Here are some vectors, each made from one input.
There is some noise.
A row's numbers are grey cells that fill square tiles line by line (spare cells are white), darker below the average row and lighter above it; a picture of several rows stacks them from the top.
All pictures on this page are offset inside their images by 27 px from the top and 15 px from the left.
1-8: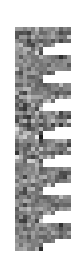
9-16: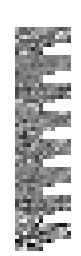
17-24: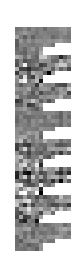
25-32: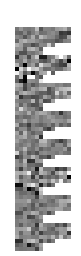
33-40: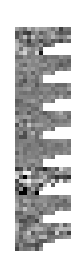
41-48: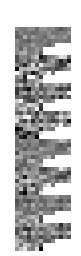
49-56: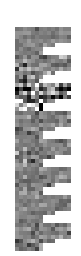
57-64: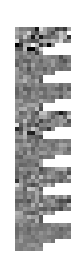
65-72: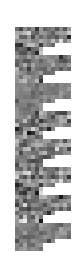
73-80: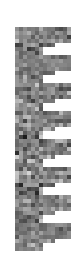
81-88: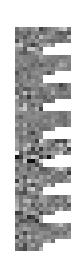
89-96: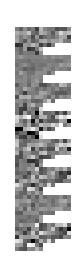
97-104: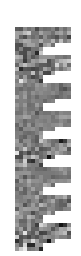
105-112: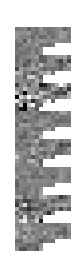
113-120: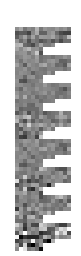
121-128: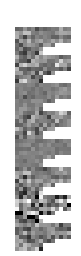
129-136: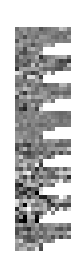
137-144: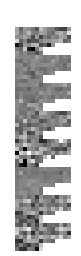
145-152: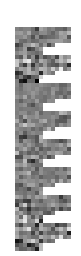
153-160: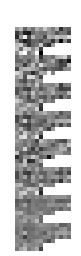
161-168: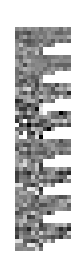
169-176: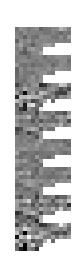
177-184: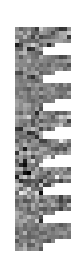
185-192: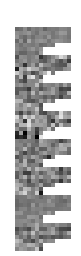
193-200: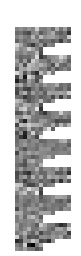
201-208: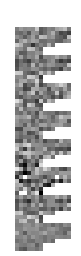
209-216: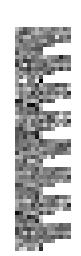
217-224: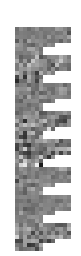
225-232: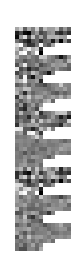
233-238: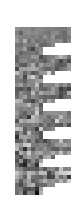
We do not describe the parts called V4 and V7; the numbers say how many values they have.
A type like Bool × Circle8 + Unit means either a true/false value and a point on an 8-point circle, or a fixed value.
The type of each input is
(Bool × Bool × Bool × Circle8 + V7) × Circle10 + V4.
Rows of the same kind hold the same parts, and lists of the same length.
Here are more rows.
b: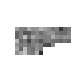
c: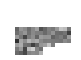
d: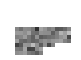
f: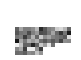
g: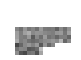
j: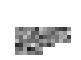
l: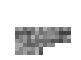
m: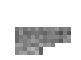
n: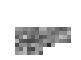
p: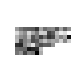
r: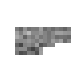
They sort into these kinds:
b, g, l, r
c, d, f, j, m, n
p

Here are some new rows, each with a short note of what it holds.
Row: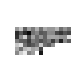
a point on an 8-point circle, a point on a 10-point circle and three true/false values
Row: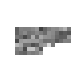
a point on an 8-point circle, a point on a 10-point circle and three true/false values
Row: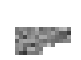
a point on a 10-point circle and a value of V7
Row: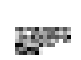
a point on a 10-point circle and a value of V7
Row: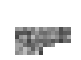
a point on a 10-point circle and a value of V7
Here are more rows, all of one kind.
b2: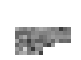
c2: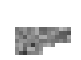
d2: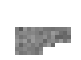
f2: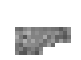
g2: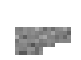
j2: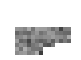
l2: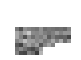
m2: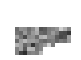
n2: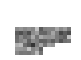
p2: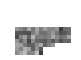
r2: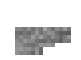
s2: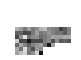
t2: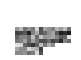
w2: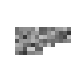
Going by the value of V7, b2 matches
l2, n2 and p2.
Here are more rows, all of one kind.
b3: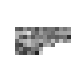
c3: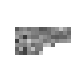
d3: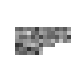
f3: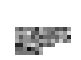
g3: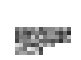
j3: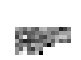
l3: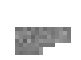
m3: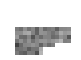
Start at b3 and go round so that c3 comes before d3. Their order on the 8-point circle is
b3, g3, m3, l3, j3, c3, d3, f3.
